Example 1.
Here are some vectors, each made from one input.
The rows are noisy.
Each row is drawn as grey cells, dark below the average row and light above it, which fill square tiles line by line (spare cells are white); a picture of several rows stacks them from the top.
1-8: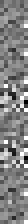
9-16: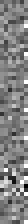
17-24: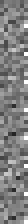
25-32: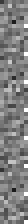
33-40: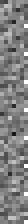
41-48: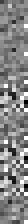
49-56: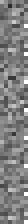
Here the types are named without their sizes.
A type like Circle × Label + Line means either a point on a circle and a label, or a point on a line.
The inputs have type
List(Line).
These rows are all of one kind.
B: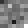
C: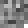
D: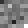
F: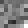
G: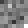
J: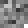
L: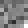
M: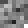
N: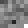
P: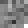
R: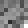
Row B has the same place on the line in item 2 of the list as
D, M and N.
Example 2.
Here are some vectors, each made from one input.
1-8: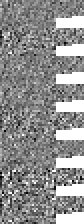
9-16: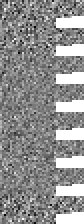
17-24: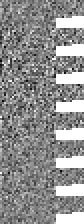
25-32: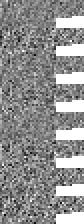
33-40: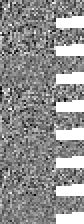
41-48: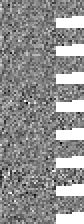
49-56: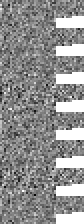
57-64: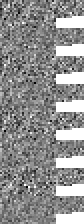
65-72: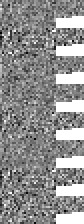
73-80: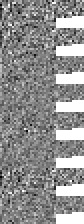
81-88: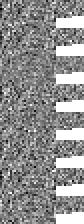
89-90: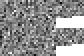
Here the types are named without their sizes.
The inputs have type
Circle + Tree + Unit.
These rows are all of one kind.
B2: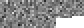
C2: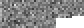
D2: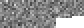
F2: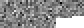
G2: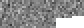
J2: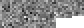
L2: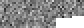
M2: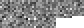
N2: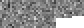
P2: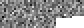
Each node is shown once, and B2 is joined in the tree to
D2, F2 and G2.
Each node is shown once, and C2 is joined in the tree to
D2.
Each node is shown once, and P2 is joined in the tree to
G2 and L2.
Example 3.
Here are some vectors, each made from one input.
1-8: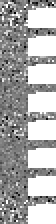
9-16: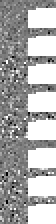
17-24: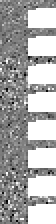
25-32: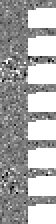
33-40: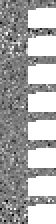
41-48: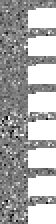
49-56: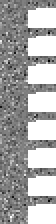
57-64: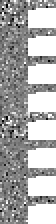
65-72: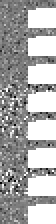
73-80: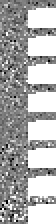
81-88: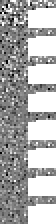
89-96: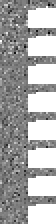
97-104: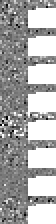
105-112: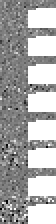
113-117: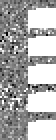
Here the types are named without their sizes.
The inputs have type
Circle × Tree.
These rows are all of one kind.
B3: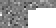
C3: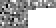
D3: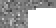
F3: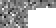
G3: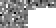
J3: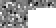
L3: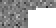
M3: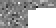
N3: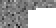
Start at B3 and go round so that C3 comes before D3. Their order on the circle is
B3, J3, L3, G3, N3, C3, F3, D3, M3.
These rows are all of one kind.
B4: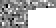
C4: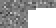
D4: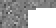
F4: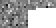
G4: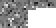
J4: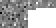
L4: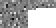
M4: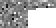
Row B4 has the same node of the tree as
D4 and F4.
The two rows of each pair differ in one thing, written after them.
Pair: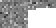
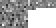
the place on the circle
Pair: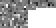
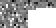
the place on the circle
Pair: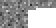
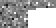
the place on the circle
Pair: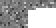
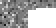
the place on the circle
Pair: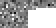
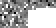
the place on the circle
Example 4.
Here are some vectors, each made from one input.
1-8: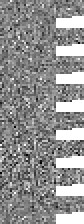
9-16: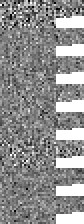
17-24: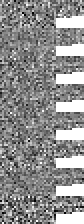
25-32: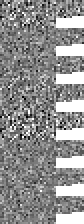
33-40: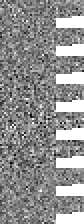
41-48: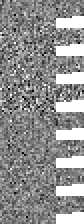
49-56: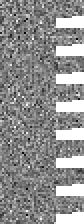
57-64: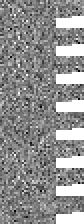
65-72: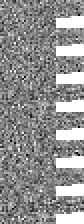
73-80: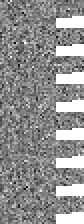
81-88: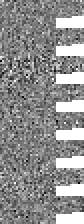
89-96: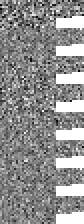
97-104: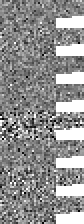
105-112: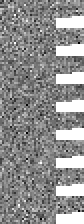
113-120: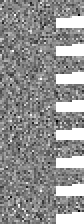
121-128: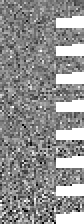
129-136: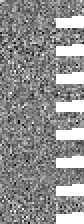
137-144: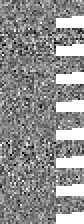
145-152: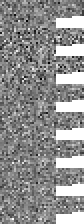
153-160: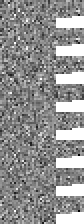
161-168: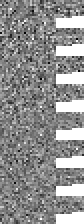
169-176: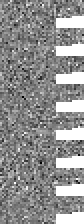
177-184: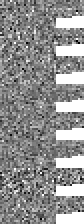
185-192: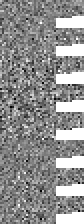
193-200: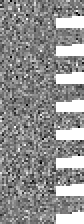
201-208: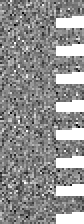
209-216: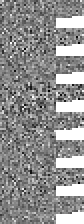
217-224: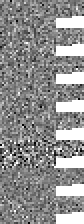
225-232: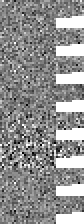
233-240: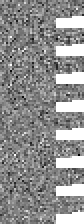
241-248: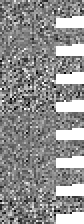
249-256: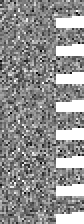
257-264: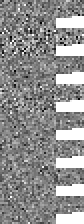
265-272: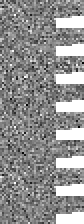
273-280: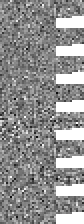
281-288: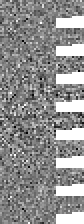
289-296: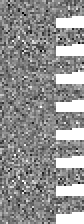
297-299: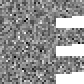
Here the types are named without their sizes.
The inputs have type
Circle × (Tree + Unit).
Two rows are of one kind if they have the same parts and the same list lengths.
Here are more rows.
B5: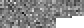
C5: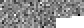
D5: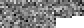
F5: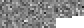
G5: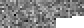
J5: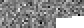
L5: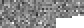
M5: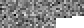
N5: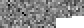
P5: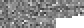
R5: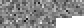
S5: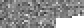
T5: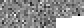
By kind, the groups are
B5, D5, F5, G5, L5, M5, N5, P5, R5, S5
C5, J5, T5

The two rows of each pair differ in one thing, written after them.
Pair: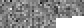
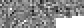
the place on the circle
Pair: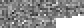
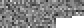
the place on the circle
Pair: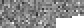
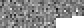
the place on the circle
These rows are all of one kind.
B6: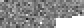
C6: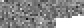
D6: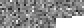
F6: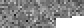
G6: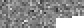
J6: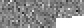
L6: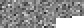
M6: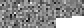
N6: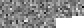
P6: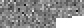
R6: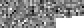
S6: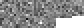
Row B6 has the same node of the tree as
F6, G6 and J6.
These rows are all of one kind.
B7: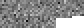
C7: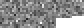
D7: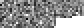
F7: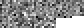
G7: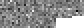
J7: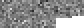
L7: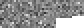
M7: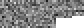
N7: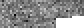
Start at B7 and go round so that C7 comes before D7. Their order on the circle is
B7, N7, M7, G7, C7, D7, L7, J7, F7.
